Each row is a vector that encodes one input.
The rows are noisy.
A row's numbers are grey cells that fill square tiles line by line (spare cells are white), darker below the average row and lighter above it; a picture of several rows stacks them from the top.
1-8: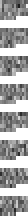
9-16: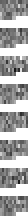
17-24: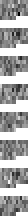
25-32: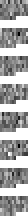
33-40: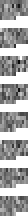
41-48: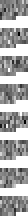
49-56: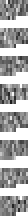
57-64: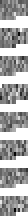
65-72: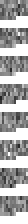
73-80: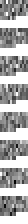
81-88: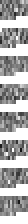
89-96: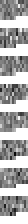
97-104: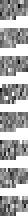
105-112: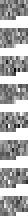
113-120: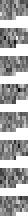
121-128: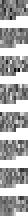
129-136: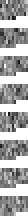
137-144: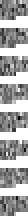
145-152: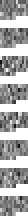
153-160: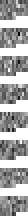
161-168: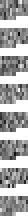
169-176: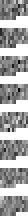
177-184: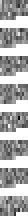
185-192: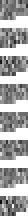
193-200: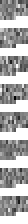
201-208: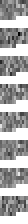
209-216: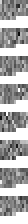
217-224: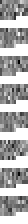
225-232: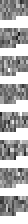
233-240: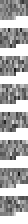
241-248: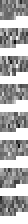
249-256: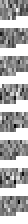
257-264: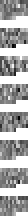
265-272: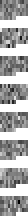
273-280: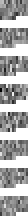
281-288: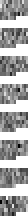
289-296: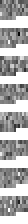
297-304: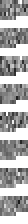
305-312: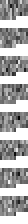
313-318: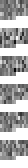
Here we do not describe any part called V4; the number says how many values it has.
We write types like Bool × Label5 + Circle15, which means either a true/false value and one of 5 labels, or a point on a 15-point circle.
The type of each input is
Label11 + Line5 × Line5 + (Line8 + Line10) × V4.
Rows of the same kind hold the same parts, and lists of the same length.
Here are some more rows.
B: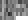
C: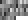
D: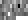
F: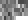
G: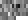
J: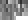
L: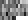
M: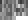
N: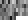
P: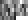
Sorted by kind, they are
B, F, J, M
C, L, P
D, G
N

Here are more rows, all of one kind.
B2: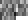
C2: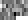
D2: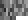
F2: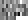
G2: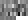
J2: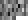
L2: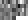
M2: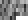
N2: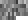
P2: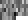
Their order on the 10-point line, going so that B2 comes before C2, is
L2, J2, G2, N2, D2, M2, P2, B2, C2, F2.
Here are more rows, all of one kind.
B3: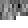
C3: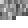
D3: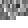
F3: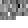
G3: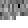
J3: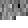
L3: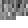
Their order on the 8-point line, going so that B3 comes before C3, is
L3, B3, J3, C3, F3, G3, D3.
